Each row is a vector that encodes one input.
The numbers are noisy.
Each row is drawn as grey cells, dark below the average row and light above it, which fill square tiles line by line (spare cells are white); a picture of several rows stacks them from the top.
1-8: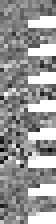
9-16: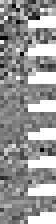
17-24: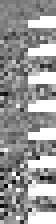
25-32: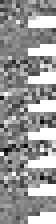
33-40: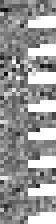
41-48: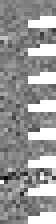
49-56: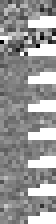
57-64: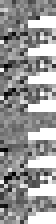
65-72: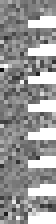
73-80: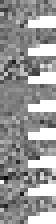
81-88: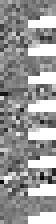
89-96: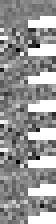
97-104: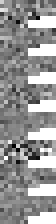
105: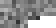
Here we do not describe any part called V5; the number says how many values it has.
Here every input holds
one of 7 labels and a value of V5, together with either a fixed value, or four true/false values.
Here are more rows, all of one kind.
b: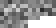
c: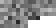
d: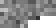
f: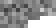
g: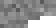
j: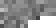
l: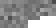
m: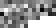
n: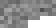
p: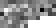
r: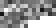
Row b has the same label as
c, n and r.
